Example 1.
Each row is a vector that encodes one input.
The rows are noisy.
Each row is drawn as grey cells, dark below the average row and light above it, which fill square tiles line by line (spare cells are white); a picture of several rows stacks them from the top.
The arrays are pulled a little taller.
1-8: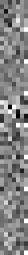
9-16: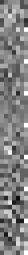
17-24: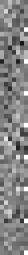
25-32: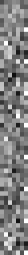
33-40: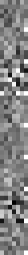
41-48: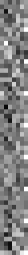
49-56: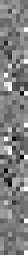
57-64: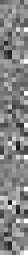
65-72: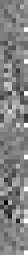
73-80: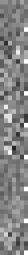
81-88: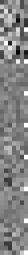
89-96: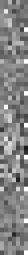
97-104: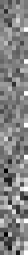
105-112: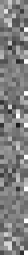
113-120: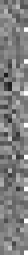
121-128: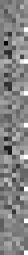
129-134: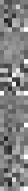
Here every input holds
one of 7 labels.
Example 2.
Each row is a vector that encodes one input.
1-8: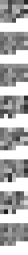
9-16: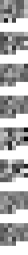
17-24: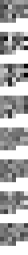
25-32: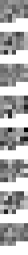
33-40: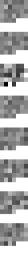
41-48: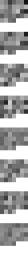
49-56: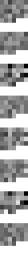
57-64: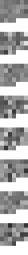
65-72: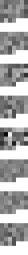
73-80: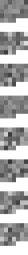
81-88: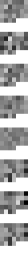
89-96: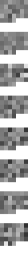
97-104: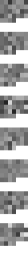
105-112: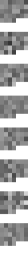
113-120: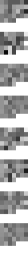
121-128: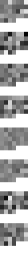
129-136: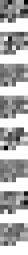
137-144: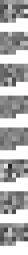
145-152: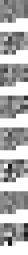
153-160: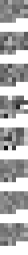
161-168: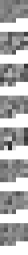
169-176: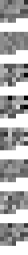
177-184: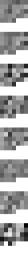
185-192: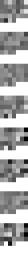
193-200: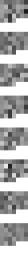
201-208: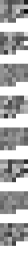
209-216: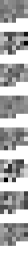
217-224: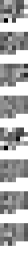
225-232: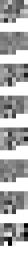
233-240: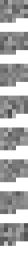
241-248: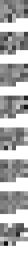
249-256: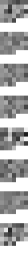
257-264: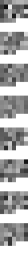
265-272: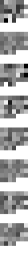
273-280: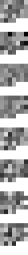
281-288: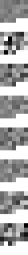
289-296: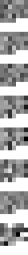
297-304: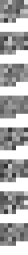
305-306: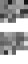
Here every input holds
a point on a 5-point line.
